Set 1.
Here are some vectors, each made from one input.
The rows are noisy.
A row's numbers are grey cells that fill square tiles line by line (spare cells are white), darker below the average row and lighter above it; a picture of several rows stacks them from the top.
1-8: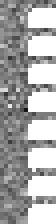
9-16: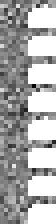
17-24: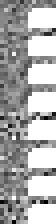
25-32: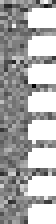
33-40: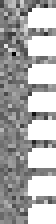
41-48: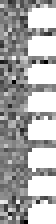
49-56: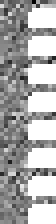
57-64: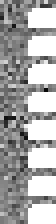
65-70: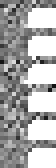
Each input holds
either a point on a 3-point line and a point on a 4-point line, or four true/false values.
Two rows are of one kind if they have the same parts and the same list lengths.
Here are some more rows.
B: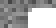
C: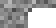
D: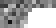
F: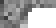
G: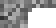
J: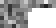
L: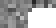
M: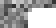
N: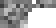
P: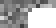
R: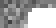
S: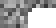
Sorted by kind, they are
B, C, D, F, G, L, N, P, R, S
J, M

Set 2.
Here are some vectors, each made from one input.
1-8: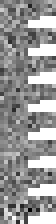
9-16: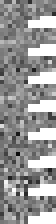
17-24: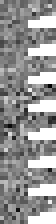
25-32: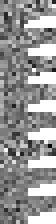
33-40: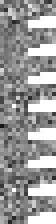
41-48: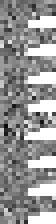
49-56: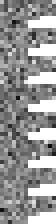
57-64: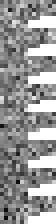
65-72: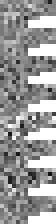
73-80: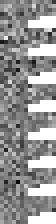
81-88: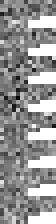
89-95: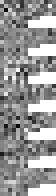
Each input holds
a node of a 9-node tree and a true/false value.
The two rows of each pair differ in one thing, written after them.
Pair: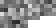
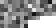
the node of the tree
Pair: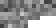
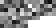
the true/false value
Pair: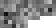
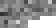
the true/false value
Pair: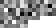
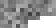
the true/false value
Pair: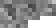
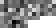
the true/false value
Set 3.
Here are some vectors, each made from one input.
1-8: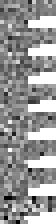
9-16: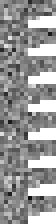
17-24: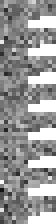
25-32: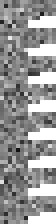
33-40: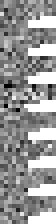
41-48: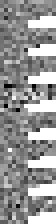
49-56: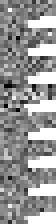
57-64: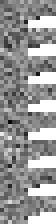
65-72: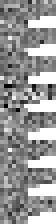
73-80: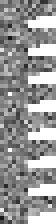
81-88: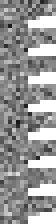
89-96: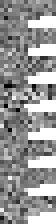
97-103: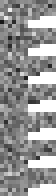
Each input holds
a list of up to two points on a 10-point line.
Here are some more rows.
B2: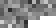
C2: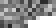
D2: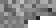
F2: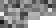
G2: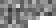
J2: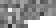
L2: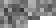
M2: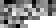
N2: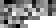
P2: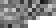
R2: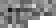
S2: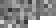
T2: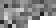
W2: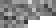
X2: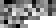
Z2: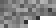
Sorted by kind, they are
B2, D2, G2, L2, R2, S2, W2, Z2
C2, F2, J2, P2, T2
M2, N2, X2

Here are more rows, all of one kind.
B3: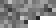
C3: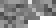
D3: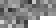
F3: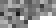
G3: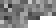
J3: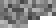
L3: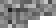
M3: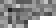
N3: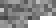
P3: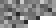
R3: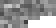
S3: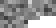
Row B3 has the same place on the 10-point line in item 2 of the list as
C3, L3, N3 and S3.
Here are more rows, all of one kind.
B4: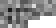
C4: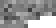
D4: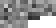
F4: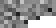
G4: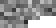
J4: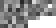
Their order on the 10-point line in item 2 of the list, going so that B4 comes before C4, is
F4, G4, B4, C4, J4, D4.
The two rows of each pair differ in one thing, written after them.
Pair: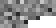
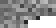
the place on the 10-point line in item 2 of the list
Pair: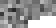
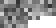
the place on the 10-point line in item 1 of the list
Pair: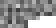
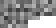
the place on the 10-point line in item 2 of the list
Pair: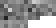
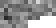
the place on the 10-point line in item 2 of the list
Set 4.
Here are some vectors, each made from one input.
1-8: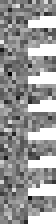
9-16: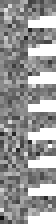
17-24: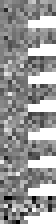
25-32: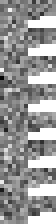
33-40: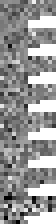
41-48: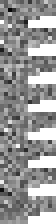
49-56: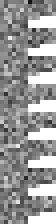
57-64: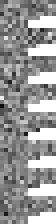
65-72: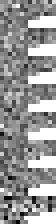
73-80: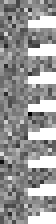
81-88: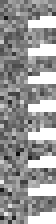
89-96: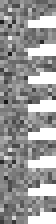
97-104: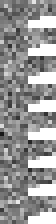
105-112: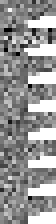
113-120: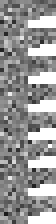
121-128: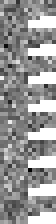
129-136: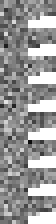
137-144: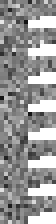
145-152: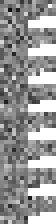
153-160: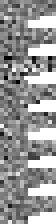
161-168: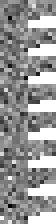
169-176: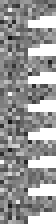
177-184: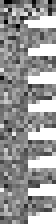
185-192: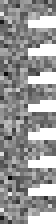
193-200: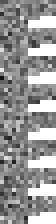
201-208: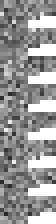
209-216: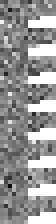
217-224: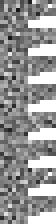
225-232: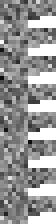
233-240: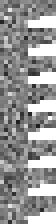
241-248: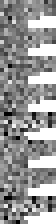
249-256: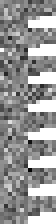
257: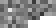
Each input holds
a list of up to two points on a 10-point line.
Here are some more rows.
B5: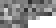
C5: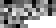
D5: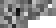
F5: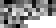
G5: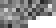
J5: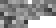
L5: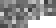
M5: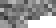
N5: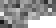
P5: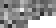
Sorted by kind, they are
B5, G5, N5, P5
C5, F5
D5, J5, L5, M5

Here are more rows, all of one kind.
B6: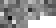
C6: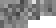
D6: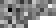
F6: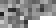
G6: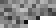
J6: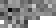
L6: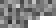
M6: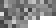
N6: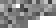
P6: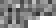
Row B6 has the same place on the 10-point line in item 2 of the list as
L6 and P6.
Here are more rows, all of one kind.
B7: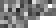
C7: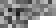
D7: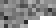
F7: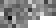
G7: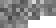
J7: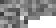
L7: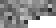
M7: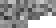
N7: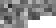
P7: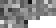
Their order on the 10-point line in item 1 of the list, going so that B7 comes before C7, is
B7, C7, P7, J7, L7, D7, M7, N7, G7, F7.
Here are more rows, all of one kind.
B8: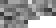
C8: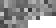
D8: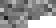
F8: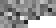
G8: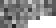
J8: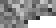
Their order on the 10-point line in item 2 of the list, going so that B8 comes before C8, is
F8, D8, B8, G8, C8, J8.
